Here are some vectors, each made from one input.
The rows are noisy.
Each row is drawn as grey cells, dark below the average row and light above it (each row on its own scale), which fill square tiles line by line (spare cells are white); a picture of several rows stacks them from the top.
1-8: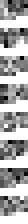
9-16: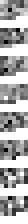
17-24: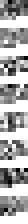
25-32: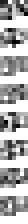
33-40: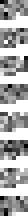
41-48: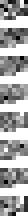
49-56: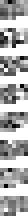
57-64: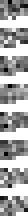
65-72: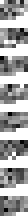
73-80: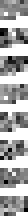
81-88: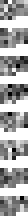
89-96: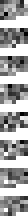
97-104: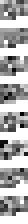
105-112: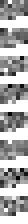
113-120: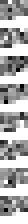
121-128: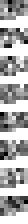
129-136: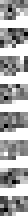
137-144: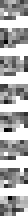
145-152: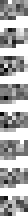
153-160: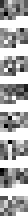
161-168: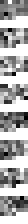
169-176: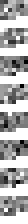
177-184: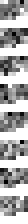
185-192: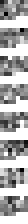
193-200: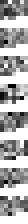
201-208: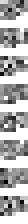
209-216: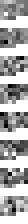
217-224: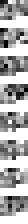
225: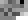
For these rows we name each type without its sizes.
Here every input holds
a label, together with either a fixed value, or a node of a tree.
